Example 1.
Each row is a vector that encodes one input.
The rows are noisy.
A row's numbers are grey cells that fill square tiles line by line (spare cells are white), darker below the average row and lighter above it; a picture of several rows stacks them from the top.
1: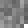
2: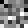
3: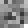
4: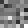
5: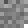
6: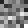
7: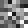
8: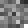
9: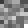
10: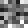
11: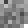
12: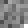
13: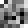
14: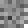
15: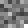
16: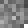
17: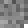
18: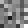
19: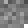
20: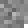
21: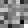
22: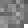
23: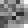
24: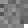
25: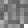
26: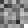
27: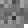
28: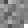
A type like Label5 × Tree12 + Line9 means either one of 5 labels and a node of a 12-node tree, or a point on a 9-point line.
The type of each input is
Bool × Bool × Bool.
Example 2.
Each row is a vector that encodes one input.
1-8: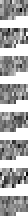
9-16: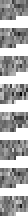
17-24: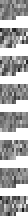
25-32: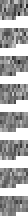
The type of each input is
Line5.
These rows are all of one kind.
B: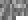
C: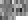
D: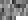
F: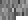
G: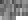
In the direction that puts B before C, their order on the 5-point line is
D, G, F, B, C.
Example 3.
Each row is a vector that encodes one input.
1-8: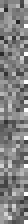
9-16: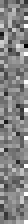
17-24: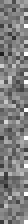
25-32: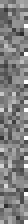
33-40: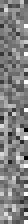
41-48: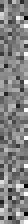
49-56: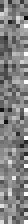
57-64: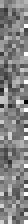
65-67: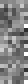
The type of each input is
Bool × Bool × Bool + Unit.
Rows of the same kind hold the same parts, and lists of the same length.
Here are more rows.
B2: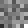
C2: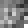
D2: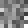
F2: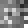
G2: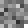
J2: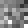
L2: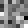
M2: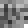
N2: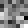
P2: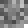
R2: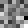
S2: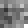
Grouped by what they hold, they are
B2, C2, D2, F2, G2, J2, M2, P2, S2
L2, N2, R2

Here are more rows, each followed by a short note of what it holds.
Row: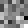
a fixed value
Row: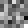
a fixed value
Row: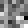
a fixed value
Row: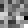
a fixed value
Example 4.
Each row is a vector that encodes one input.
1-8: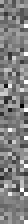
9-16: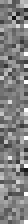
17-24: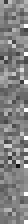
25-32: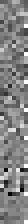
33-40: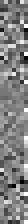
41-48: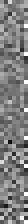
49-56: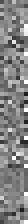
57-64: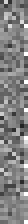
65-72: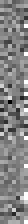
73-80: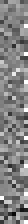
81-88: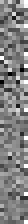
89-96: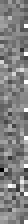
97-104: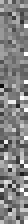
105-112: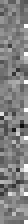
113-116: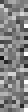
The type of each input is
Bool × Bool × Bool.
